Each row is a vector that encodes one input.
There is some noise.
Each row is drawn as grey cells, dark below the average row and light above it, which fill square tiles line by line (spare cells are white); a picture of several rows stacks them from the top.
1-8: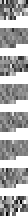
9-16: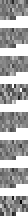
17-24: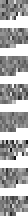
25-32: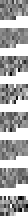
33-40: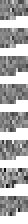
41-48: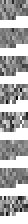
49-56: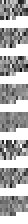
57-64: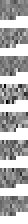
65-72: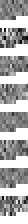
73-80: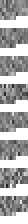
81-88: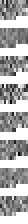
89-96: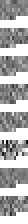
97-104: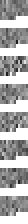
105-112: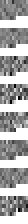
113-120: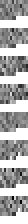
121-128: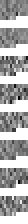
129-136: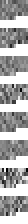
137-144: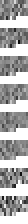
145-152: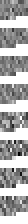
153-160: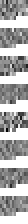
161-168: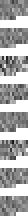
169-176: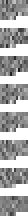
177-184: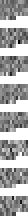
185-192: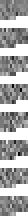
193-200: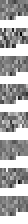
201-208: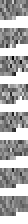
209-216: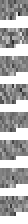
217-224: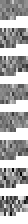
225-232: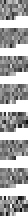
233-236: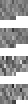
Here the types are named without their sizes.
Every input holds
a list of points on a line.
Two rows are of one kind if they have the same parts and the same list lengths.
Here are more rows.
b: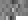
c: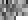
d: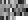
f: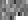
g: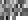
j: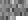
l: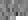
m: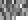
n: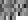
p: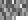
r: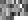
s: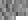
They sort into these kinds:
b, f, n
c, d, g, j, l, m, p, s
r

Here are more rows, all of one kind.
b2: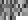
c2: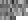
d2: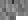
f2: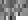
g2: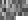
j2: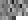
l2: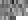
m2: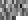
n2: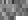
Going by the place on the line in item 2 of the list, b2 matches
g2 and m2.
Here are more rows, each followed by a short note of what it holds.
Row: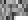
the empty list
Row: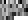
the empty list
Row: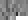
a list of one item
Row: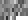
a list of one item
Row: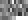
a list of one item
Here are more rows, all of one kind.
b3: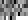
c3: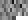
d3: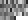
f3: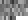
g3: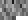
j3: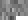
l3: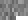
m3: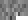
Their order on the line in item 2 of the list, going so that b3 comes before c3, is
b3, g3, c3, f3, l3, m3, d3, j3.
